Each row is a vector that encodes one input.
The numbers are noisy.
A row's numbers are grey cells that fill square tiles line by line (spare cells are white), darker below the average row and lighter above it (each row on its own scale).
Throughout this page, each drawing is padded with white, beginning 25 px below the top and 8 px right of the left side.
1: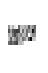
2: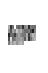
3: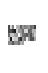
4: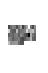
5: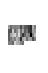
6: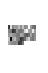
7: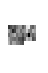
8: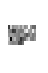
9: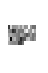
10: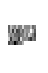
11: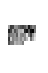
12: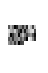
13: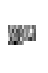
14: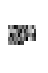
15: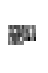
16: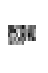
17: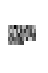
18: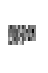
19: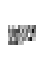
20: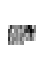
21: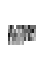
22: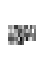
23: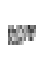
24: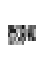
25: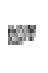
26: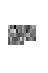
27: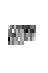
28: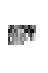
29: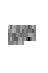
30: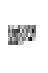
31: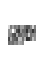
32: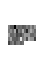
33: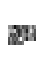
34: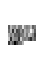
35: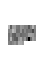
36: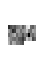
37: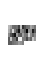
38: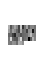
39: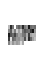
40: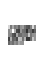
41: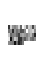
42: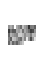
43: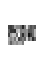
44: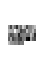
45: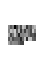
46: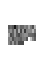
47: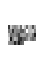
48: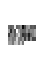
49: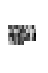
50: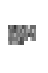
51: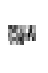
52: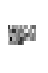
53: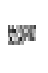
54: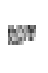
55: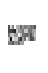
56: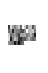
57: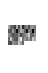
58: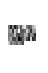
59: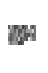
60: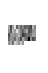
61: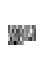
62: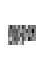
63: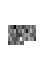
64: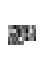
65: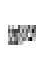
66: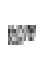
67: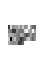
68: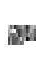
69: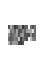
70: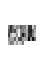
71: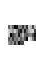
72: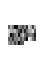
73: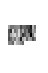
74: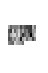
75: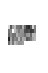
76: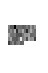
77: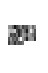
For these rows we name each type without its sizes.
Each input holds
a point on a circle, together with either a fixed value, or three true/false values.
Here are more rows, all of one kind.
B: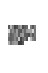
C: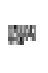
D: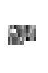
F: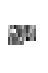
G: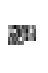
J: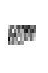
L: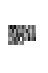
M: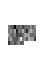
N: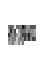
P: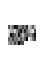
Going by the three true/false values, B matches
G, J and P.
